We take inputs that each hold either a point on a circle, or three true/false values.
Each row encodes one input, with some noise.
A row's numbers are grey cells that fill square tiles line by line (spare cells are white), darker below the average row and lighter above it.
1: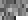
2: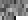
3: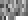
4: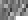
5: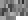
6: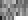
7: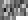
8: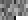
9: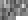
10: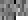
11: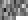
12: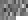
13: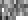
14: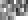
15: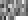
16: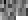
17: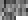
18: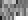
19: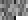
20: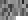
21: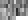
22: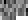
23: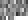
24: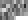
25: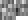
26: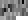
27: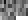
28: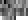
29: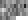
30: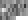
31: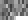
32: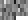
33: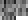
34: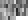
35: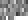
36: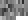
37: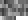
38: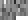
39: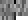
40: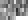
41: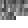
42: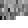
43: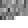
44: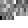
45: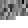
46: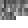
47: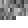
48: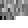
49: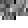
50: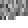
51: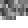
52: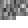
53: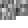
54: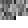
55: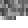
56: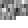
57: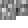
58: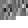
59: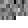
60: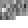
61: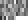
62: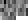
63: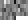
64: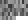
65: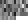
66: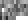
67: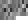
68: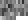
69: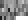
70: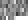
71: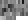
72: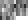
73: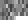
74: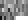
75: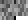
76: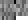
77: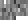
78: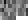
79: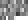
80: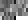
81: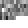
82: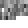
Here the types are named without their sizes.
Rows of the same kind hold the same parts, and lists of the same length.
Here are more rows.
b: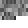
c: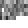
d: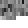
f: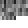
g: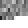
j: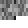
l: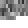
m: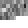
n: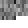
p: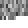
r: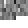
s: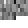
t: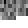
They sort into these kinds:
b, d, f, j, l, n, r, s, t
c, g, m, p

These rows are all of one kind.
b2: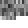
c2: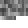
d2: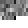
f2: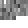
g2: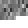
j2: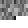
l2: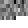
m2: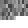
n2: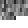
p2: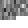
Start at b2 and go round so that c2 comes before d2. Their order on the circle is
b2, c2, n2, d2, j2, l2, f2, p2, g2, m2.
